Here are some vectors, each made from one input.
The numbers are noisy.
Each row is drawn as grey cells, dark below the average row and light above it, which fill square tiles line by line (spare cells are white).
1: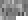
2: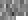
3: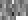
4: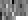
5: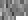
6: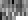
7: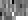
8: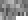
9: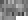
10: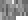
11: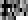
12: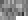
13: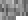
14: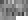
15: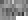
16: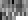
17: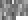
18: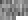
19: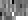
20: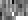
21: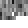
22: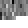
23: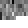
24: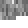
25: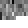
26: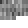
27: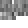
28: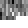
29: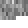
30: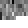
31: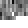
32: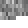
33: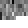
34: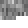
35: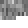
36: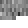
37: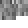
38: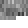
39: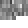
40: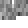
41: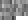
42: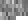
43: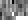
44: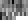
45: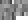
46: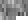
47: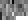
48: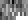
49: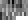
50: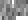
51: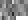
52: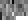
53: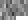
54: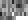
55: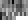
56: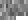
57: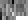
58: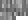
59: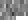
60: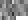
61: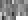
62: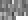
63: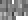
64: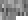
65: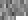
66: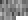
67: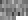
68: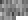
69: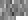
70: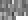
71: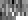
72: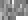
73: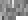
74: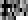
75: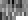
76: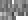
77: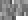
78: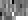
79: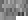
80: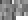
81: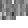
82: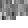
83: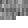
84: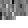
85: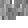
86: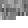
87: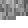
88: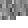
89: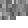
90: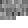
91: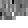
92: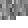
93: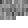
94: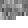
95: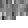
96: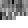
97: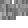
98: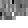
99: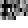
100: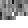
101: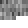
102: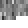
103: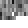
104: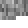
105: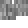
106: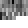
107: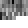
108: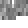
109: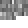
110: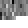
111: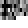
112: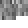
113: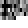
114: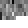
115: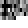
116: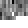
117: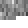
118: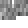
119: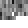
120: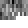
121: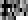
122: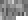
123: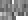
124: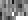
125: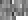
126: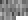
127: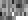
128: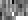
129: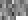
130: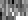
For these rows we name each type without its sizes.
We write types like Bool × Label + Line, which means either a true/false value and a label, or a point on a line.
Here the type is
List(Line).
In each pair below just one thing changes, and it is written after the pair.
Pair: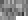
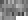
the place on the line in item 2 of the list
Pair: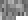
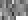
the place on the line in item 1 of the list
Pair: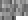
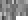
the place on the line in item 1 of the list
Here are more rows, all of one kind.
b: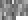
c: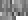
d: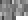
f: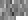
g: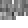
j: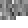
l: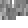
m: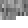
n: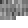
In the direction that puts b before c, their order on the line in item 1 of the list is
f, j, b, d, g, c, n, m, l.
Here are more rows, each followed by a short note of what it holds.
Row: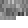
a list of two items
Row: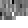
a list of one item
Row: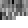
a list of one item
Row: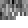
a list of one item
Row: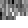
a list of one item
